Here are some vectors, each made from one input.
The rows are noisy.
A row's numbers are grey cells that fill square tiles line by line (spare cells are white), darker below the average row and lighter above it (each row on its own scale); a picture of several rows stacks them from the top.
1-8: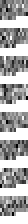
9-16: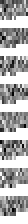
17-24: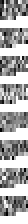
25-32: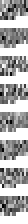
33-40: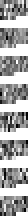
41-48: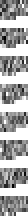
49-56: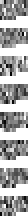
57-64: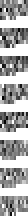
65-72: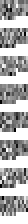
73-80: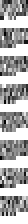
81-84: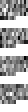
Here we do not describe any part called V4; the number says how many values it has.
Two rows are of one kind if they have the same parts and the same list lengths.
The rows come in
2 kinds.
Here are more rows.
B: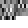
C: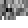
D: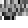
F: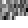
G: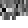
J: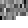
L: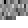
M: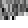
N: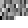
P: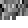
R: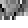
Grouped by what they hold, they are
B, C, J, M, P, R
D, F, G, L, N

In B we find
one of 5 labels and a value of V4.
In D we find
one of 5 labels and three true/false values.
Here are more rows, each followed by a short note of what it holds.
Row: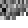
one of 5 labels and a value of V4
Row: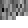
one of 5 labels and a value of V4
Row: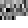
one of 5 labels and a value of V4
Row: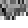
one of 5 labels and a value of V4
